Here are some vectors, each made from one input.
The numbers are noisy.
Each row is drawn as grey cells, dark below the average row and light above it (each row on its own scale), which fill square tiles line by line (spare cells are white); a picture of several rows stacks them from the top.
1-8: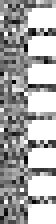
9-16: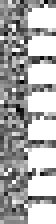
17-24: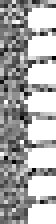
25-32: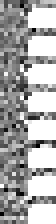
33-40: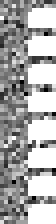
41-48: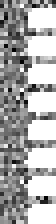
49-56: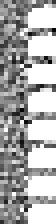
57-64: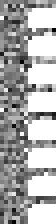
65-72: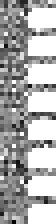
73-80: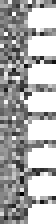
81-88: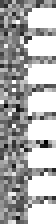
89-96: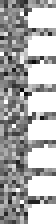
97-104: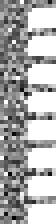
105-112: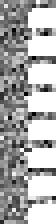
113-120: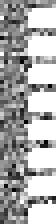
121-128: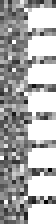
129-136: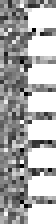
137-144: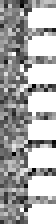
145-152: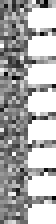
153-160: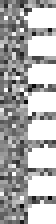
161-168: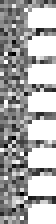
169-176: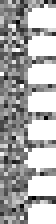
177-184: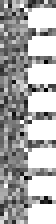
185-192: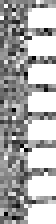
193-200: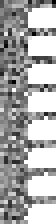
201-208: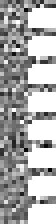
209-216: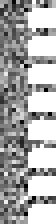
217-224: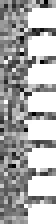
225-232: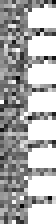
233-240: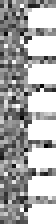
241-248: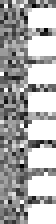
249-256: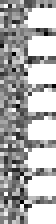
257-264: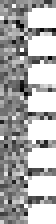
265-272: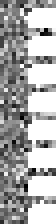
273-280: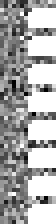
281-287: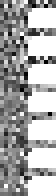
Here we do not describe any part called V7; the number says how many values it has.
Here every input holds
a true/false value, together with either a point on a 15-point line, or a value of V7.
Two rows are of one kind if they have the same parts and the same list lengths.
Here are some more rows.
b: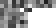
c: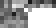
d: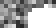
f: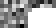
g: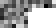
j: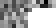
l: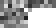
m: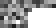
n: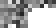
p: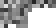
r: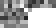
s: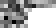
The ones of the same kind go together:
b, g, j, m
c, d, f, l, n, p, r, s

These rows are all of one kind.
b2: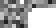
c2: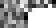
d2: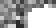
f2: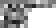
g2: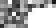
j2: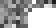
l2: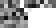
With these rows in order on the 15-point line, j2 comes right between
d2 and l2.
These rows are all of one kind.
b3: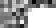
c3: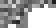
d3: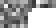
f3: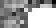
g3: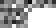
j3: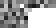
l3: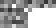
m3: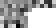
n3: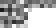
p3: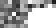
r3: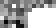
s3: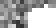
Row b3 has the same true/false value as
f3 and j3.
